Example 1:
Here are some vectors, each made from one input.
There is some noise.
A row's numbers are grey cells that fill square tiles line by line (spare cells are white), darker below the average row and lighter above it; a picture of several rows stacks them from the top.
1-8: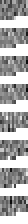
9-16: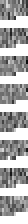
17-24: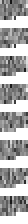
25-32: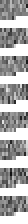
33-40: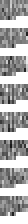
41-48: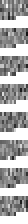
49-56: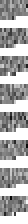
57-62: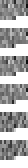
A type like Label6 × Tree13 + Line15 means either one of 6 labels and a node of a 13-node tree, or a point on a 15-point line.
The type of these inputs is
Bool × Label9.
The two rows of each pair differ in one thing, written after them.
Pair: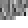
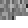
the label
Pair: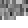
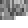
the true/false value
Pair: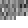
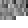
the label
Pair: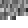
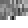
the true/false value
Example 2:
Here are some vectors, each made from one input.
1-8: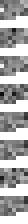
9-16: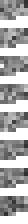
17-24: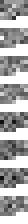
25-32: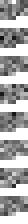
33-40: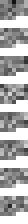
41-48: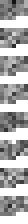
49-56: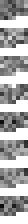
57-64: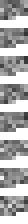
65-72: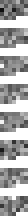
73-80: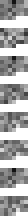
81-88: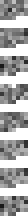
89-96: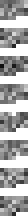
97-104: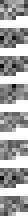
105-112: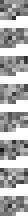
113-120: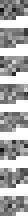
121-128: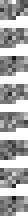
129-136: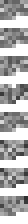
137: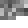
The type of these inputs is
Bool × Label8.
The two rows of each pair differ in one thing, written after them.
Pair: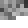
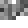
the label
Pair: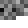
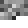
the label
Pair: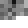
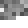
the label
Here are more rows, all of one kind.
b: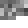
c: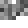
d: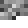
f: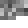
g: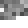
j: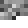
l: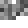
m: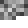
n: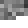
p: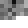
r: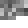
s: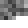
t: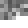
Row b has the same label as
d, f, j and r.
